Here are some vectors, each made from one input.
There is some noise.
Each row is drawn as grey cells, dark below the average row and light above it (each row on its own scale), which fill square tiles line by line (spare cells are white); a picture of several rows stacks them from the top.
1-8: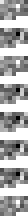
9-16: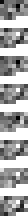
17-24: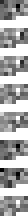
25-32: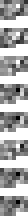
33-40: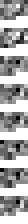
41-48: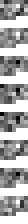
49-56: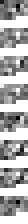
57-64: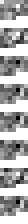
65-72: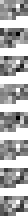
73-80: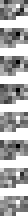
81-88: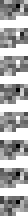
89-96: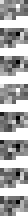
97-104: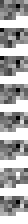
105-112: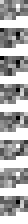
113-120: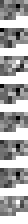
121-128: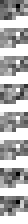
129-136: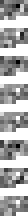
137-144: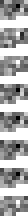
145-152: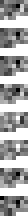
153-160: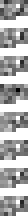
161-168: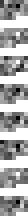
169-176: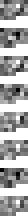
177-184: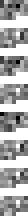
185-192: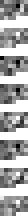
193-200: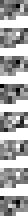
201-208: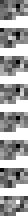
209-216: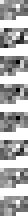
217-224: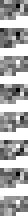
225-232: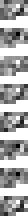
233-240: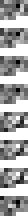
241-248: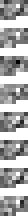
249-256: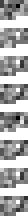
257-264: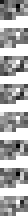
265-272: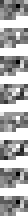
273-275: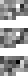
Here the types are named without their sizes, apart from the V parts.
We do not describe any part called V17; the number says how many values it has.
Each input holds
a true/false value, together with either a point on a line, or a value of V17.
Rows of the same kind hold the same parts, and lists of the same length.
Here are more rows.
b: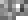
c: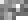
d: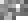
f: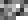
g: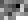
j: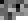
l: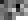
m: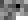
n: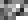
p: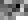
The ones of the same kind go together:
b, c, d, g, m, p
f, j, l, n

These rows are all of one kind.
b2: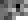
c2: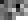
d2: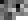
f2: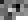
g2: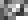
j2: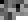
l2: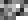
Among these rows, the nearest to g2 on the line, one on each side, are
b2 and c2.
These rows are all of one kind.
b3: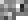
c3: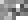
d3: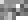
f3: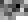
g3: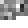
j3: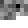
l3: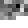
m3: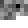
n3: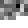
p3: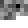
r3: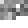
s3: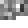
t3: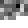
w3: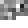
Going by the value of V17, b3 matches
g3, j3, m3 and p3.
